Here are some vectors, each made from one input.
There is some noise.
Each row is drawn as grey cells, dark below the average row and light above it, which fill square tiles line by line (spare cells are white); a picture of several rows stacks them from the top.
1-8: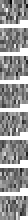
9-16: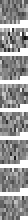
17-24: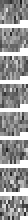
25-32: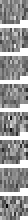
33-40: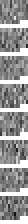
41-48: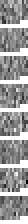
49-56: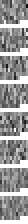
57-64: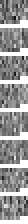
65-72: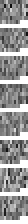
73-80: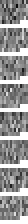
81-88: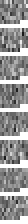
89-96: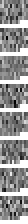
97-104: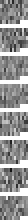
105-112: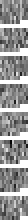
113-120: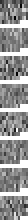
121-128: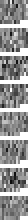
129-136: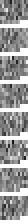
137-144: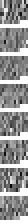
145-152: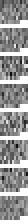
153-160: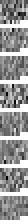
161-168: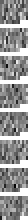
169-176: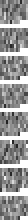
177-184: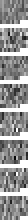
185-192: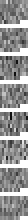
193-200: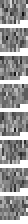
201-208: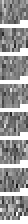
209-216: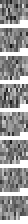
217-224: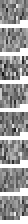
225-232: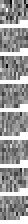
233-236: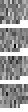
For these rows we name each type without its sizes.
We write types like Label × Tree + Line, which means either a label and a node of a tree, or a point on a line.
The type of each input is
(Bool × Bool × Bool + Line) × Circle × Label.
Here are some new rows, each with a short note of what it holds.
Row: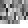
a point on a circle, a label and a point on a line
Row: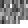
a point on a circle, a label and three true/false values
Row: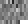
a point on a circle, a label and a point on a line
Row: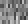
a point on a circle, a label and three true/false values
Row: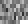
a point on a circle, a label and a point on a line
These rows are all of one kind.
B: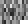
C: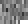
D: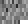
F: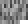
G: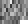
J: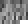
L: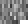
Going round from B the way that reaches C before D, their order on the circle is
B, J, C, D, G, F, L.
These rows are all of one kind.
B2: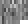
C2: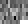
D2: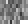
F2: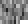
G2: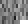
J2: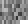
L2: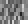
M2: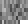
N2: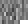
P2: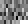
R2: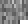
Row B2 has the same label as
J2 and P2.
